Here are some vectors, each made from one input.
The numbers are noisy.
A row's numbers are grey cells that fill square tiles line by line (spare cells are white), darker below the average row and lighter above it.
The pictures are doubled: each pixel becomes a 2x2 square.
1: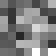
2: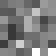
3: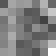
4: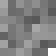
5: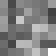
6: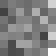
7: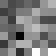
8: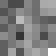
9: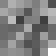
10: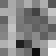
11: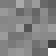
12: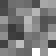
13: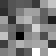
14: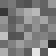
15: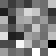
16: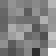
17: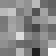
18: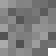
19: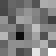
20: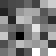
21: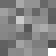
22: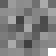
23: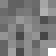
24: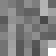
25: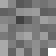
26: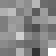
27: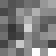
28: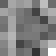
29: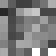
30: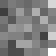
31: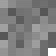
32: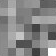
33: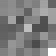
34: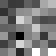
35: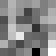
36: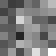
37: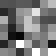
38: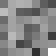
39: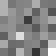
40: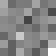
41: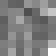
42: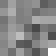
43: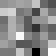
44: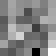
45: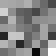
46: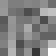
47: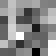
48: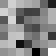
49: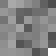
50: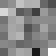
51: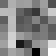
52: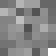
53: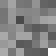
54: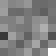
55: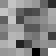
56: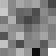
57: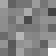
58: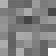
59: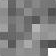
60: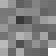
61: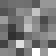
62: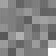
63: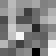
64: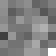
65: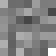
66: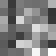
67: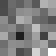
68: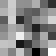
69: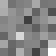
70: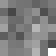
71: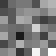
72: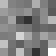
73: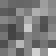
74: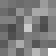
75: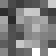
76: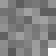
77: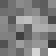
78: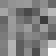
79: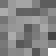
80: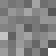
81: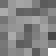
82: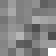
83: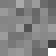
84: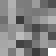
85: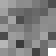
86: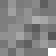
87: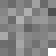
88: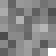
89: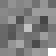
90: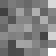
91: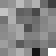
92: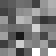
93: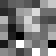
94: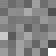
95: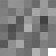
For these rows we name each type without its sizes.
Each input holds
either four true/false values, or a list of points on a line.
